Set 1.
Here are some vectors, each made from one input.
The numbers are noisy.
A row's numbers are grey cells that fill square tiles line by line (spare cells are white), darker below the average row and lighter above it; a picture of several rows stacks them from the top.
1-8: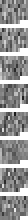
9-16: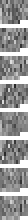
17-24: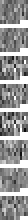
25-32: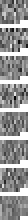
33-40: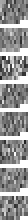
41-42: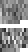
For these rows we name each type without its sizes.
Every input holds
a point on a line.
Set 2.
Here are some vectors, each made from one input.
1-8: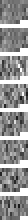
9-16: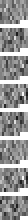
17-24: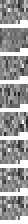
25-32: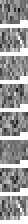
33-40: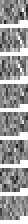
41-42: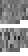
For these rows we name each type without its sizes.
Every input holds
a node of a tree.
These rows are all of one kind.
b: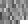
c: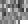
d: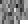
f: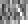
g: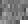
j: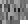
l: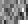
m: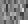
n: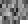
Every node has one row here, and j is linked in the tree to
g.
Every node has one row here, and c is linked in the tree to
d.
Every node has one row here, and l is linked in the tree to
m.
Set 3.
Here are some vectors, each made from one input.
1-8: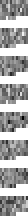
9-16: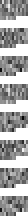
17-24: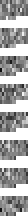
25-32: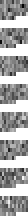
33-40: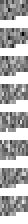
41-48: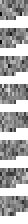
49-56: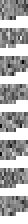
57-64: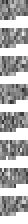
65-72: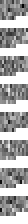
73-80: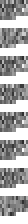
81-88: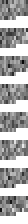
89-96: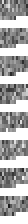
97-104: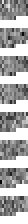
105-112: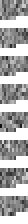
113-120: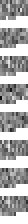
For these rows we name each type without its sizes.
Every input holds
a point on a line.
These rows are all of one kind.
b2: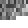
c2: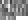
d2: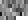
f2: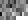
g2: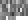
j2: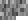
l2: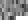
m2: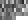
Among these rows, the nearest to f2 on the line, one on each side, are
b2 and d2.
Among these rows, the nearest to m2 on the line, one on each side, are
b2 and j2.
